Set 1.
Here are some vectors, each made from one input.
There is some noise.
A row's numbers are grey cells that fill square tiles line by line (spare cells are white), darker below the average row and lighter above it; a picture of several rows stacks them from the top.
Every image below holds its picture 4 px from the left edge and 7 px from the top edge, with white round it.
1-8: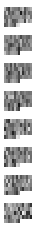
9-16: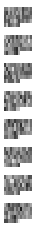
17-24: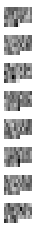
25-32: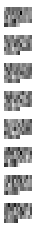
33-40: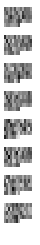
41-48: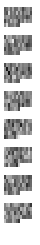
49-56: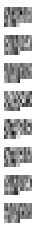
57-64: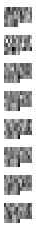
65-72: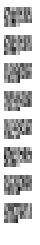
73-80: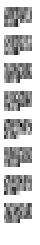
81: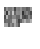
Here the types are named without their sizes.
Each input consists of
either a point on a line, or three true/false values.
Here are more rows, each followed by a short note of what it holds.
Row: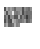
three true/false values
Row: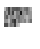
a point on a line
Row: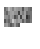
three true/false values
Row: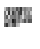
a point on a line
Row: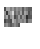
three true/false values
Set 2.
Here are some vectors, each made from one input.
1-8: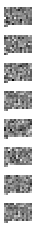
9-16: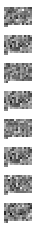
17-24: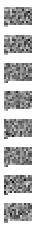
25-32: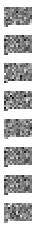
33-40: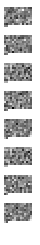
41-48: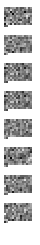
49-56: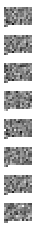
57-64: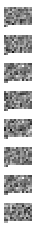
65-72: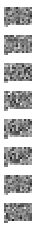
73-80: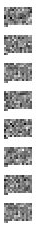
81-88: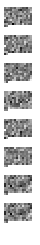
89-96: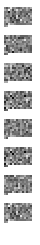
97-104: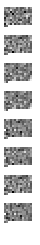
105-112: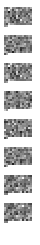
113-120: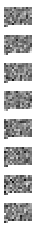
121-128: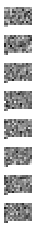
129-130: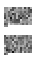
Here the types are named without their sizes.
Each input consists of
either a label, or a point on a line.
